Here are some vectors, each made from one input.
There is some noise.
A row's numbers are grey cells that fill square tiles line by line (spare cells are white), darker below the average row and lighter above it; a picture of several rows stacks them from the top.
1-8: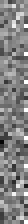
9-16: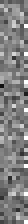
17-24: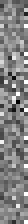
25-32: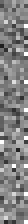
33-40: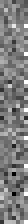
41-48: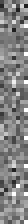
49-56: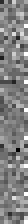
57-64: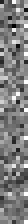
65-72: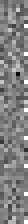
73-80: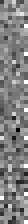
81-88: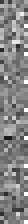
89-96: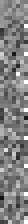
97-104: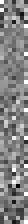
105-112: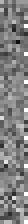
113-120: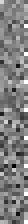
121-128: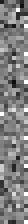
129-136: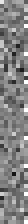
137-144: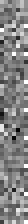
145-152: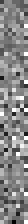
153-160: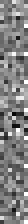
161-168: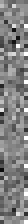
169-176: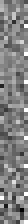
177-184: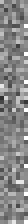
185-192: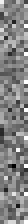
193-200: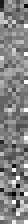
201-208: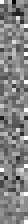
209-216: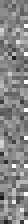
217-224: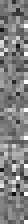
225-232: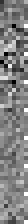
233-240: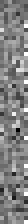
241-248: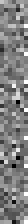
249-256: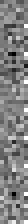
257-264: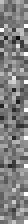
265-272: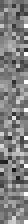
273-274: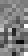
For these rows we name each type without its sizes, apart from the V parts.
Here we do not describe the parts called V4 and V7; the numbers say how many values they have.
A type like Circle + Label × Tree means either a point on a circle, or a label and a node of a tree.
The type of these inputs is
(Bool × Bool × Bool + V4) × V7 + Label.
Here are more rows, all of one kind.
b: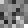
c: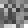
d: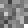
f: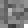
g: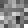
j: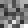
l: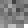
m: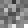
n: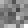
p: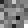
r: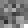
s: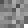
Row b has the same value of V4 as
c, g, l and p.
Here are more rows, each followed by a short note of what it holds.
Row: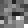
a value of V4 and a value of V7
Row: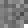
a value of V4 and a value of V7
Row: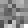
three true/false values and a value of V7
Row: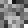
a label
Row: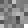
a value of V4 and a value of V7
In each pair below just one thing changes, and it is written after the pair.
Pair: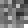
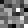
the value of V7
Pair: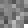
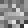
one of the three true/false values
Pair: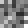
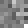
the value of V7
